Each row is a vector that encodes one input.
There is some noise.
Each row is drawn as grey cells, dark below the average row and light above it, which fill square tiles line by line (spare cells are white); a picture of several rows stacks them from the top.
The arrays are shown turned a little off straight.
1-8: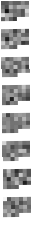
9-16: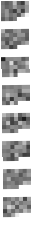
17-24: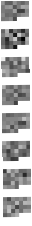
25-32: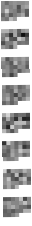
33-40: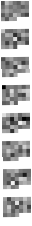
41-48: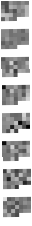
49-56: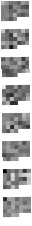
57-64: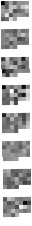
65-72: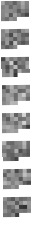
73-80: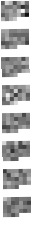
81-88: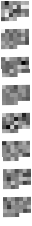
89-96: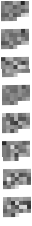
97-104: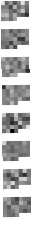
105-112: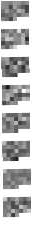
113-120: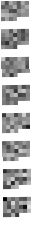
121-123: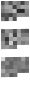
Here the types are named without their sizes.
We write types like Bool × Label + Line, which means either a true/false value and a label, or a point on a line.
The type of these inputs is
Line.
